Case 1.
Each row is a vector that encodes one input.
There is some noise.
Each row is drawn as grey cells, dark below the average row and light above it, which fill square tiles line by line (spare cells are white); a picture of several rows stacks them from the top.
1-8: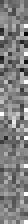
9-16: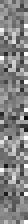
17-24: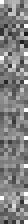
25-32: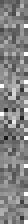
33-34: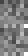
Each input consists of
a point on a 4-point line.
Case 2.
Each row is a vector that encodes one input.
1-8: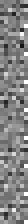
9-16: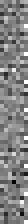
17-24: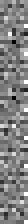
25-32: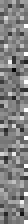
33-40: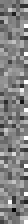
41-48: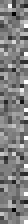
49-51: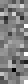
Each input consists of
a point on an 11-point line.
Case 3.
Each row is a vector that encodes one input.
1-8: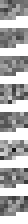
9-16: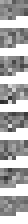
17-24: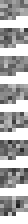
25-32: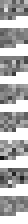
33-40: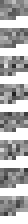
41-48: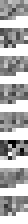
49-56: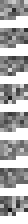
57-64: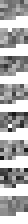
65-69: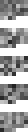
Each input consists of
one of 11 labels.
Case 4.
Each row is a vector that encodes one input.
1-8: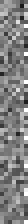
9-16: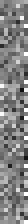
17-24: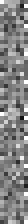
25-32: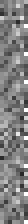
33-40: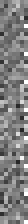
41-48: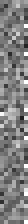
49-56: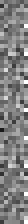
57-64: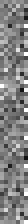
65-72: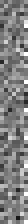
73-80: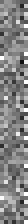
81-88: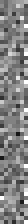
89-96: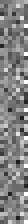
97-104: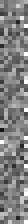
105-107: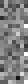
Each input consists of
a point on an 11-point line.
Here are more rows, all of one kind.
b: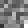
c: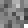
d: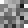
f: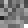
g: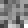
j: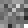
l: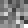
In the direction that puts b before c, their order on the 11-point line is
d, l, f, b, g, c, j.
